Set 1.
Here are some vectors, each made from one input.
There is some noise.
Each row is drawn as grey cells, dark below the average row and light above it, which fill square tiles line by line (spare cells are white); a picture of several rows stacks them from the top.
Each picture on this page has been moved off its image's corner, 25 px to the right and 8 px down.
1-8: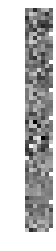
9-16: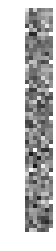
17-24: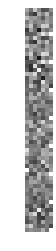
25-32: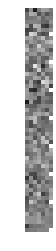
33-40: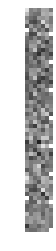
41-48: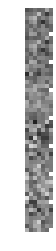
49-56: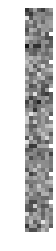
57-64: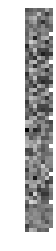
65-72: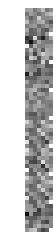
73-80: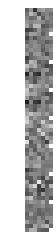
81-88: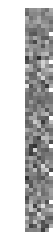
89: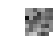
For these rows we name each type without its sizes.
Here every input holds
a node of a tree.
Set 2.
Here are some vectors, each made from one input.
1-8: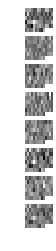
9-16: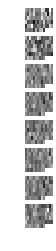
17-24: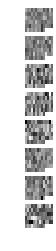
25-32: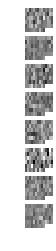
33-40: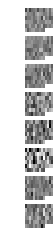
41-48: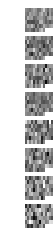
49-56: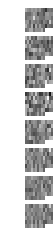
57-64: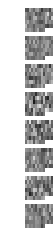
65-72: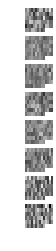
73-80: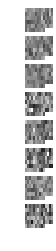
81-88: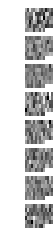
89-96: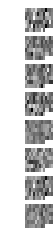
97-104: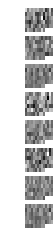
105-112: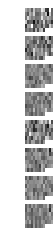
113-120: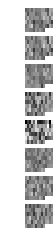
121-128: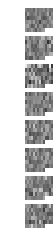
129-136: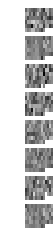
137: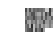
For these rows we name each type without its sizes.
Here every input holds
a point on a circle.
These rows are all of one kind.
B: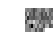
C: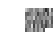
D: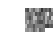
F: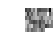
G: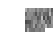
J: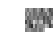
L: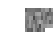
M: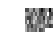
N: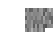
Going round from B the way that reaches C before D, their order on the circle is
B, N, C, F, D, M, G, J, L.
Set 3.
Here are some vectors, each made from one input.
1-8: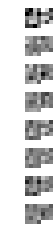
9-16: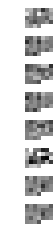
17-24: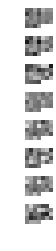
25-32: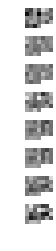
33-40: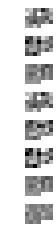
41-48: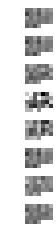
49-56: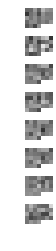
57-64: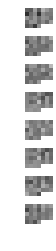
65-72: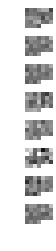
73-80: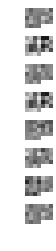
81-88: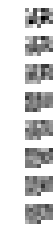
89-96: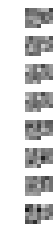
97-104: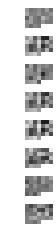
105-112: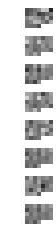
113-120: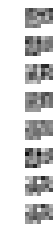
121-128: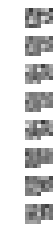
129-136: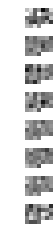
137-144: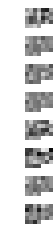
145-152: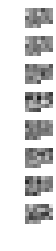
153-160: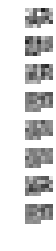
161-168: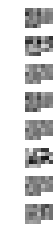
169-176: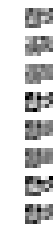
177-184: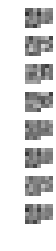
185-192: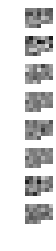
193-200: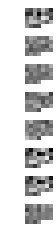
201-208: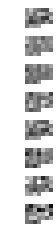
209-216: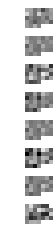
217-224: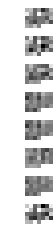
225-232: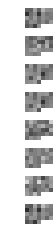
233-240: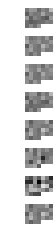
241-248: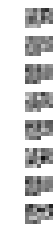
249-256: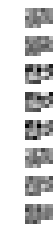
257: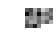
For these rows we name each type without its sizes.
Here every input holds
a label.
